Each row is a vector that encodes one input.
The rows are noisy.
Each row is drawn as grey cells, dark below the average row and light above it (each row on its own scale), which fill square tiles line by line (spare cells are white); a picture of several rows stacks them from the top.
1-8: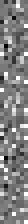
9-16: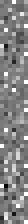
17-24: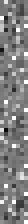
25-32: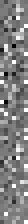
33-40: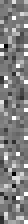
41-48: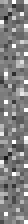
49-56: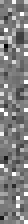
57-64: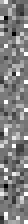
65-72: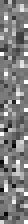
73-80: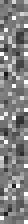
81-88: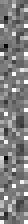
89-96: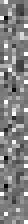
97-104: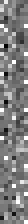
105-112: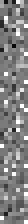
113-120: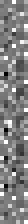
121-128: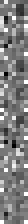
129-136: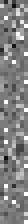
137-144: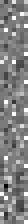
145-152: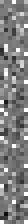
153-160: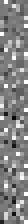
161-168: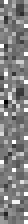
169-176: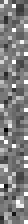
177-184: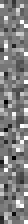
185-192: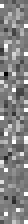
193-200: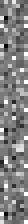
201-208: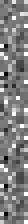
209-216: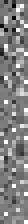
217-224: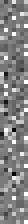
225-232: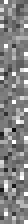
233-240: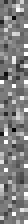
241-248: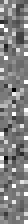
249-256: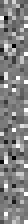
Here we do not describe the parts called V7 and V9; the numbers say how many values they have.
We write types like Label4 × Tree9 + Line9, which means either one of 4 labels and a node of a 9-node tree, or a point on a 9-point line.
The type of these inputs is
Bool × (Line5 + V9) + Line6 × V7.
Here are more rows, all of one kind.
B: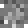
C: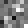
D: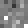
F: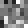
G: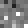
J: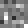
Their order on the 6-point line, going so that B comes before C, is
B, G, D, J, F, C.
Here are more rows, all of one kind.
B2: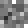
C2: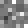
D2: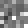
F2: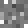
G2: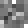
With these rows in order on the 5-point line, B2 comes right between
C2 and G2.
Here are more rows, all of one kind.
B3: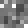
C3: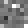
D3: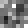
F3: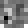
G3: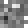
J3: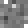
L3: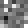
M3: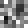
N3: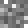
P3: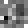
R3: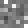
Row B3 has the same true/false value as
D3, F3, M3 and P3.
